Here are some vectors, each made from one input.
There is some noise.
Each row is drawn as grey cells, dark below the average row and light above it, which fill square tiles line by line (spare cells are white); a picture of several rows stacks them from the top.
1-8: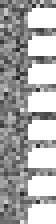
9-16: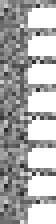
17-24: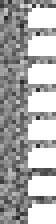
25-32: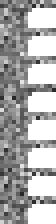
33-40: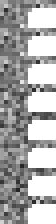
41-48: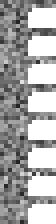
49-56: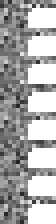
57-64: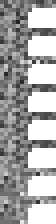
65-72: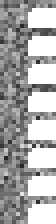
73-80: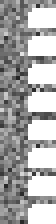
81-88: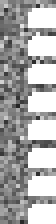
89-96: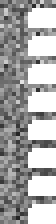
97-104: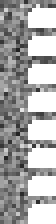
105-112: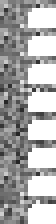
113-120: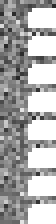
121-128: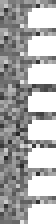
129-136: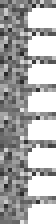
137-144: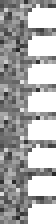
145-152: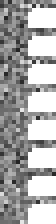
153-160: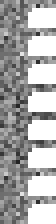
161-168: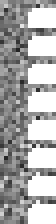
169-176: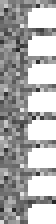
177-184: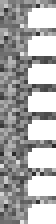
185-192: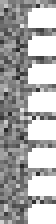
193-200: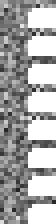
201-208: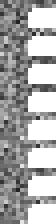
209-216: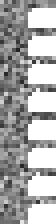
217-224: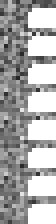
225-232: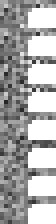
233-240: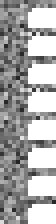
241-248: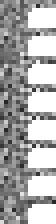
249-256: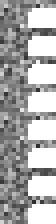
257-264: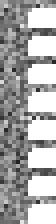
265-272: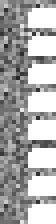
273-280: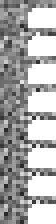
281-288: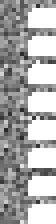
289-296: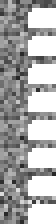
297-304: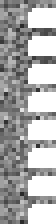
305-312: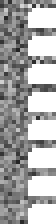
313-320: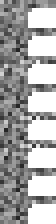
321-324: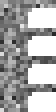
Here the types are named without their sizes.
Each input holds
a point on a circle.
